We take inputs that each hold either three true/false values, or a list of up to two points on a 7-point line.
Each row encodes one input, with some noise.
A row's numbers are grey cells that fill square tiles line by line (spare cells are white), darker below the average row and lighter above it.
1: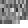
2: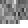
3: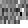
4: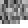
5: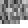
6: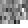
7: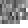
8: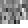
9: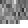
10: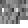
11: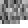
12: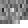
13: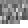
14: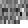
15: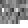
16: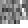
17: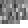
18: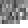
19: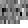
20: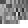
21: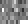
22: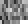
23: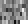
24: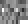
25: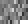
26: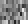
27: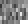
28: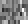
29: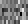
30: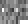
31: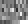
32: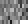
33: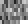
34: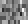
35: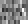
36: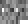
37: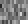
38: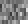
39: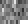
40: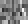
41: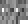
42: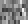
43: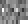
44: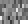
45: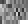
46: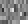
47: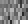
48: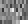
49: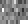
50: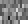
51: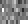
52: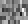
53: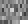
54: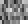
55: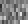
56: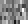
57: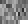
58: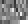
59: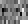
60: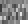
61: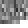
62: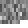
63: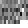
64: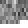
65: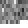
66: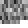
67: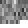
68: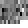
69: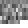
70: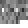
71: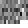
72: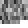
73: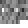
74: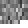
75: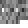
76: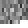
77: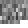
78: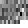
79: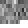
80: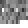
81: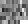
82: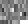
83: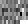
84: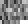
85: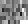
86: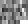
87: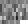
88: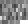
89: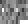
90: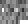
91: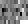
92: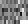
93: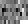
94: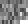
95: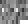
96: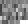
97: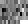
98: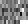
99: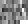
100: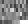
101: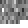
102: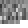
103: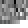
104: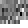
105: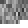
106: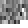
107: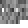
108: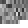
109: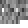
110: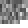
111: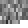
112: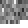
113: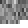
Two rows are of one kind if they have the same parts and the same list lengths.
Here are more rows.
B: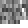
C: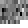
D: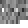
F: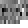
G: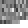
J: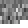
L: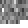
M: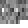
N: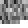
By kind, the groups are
B, C, F
D, L, M
G, J
N

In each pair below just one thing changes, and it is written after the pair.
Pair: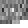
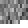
the place on the 7-point line in item 1 of the list
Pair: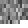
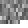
the place on the 7-point line in item 2 of the list
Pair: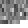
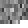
the place on the 7-point line in item 2 of the list
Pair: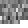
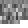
the place on the 7-point line in item 2 of the list
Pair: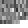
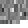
the place on the 7-point line in item 1 of the list
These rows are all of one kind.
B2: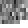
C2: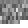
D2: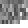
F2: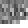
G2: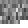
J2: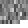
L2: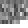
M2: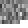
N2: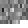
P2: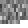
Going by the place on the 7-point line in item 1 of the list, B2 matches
C2 and G2.
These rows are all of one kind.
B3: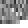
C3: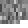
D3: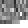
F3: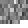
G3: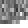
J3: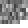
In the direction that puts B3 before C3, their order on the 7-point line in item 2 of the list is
B3, F3, C3, D3, G3, J3.
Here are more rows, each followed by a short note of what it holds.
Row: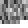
the empty list
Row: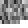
the empty list
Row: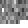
a list of one item
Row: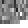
a list of two items
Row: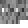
a list of one item
